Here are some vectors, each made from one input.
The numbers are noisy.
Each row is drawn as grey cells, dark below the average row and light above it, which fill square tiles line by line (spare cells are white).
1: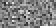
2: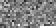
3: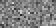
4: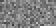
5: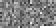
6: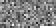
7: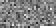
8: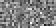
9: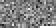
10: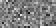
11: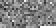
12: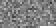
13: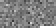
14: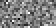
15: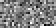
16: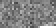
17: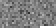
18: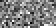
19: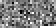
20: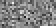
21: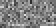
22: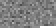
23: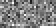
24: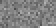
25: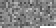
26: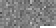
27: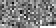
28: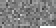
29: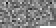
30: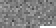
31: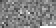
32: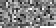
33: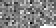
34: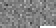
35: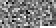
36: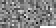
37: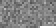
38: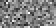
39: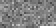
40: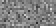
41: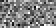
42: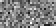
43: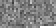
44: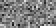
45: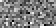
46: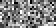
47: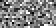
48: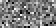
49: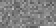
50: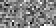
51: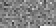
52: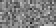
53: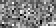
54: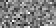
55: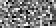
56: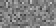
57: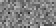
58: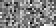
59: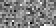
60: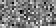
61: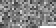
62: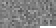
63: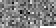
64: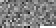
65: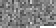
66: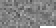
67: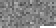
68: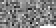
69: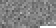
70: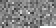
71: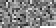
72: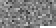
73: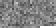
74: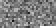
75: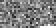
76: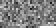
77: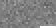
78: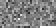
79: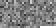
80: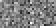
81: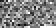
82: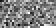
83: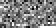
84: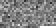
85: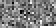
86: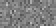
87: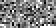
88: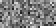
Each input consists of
either a point on a 7-point line, or a point on an 8-point line and three true/false values.
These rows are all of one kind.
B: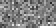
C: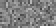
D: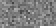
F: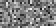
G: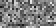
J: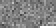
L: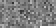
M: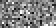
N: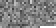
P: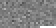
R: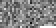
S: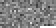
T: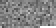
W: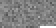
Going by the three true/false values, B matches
F, G, J and N.
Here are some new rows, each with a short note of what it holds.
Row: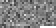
a point on a 7-point line
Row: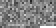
a point on a 7-point line
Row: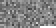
a point on an 8-point line and three true/false values
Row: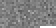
a point on an 8-point line and three true/false values
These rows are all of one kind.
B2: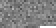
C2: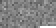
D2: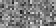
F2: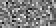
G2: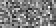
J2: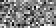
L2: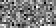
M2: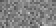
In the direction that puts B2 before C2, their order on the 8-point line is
L2, G2, B2, D2, J2, F2, C2, M2.
